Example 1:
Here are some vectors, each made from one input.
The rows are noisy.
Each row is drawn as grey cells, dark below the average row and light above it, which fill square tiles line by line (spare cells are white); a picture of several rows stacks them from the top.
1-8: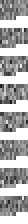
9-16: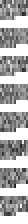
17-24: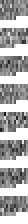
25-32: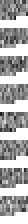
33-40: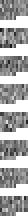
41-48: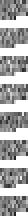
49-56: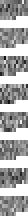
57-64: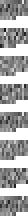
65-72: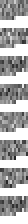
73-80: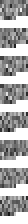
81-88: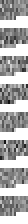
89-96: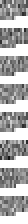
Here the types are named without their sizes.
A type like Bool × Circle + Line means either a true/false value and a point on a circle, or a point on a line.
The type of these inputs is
Tree.
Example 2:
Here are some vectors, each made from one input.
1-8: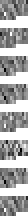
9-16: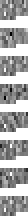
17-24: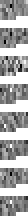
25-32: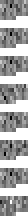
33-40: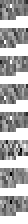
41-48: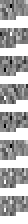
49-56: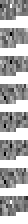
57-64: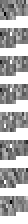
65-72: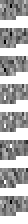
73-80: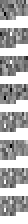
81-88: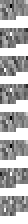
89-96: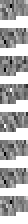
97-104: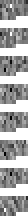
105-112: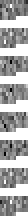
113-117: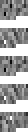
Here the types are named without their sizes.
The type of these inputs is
Bool × Bool × Bool + Unit.
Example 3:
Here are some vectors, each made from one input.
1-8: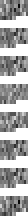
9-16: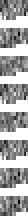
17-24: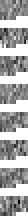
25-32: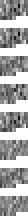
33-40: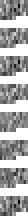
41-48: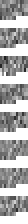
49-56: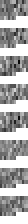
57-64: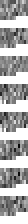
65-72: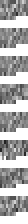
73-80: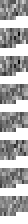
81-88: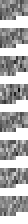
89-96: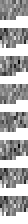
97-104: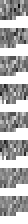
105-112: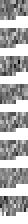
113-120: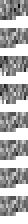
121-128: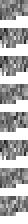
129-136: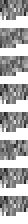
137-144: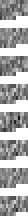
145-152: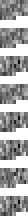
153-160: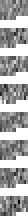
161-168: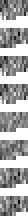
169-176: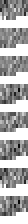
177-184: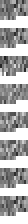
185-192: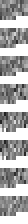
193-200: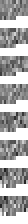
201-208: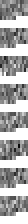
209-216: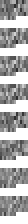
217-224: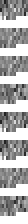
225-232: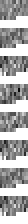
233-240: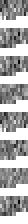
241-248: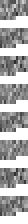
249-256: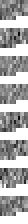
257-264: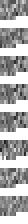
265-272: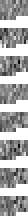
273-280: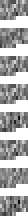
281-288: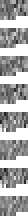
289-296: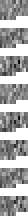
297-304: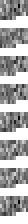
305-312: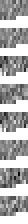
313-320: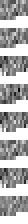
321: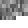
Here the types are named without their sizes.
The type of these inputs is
Line.
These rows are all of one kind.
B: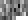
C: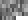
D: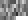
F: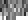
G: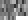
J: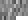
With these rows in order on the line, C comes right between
G and J.
